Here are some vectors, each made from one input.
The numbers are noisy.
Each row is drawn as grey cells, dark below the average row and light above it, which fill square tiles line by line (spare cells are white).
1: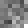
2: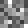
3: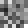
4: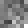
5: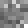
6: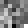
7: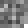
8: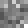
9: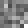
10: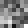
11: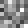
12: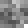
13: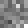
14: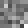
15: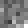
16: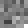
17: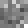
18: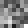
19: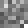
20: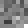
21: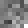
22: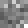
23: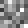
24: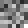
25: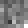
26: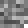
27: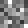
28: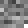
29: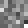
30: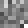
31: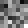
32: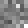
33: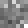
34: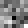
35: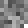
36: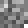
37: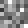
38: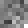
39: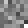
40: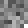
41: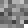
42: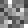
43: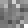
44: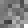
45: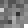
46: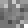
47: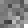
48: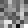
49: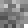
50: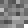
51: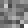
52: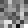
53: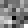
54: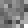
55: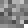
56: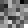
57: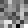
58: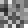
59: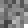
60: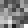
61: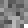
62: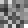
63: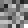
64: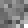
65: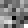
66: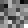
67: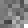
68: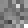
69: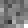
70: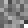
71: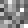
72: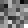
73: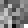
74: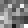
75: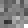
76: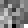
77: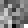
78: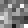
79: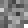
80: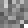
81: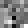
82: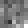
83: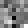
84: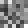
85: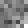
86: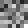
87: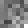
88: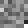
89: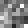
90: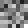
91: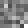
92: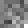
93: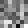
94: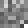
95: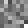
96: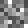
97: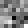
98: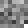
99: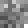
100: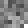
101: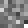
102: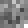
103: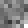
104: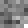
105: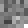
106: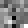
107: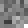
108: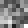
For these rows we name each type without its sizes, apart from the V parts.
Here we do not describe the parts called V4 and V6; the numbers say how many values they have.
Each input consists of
either a point on a line, or three true/false values and a value of V4, or a value of V6.
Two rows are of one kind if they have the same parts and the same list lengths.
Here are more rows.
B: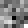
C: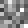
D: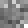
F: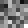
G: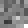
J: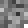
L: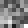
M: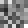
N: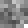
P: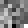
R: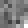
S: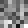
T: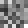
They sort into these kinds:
B, L, P
C, F, M, S, T
D, G, J, N, R

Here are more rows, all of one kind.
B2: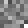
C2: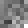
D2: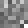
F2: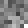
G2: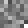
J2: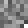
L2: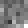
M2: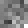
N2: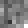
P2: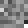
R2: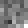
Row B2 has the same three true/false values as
G2, J2 and P2.
